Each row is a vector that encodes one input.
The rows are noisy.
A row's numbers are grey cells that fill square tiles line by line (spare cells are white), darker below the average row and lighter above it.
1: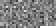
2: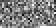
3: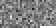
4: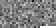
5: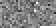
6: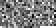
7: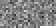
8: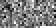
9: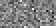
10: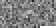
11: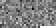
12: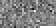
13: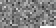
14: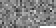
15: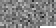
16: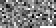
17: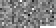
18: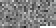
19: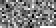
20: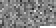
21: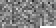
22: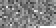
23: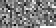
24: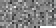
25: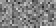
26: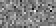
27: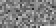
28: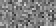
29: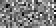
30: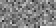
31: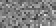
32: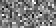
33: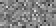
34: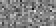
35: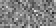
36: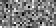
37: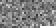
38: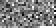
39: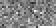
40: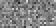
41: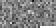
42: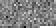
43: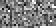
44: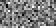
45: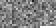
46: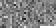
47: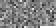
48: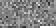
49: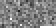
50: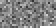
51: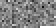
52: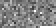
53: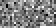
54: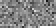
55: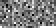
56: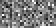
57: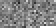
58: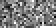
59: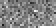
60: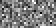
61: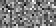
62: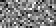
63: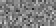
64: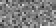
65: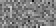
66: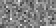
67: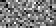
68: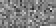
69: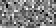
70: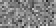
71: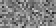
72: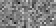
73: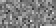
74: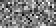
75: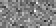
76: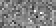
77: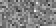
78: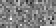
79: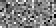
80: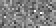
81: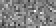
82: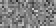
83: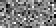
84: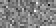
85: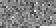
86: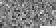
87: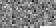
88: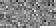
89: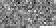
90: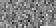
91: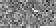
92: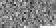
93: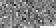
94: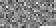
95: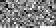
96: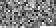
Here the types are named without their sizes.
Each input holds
either a node of a tree, or four true/false values.
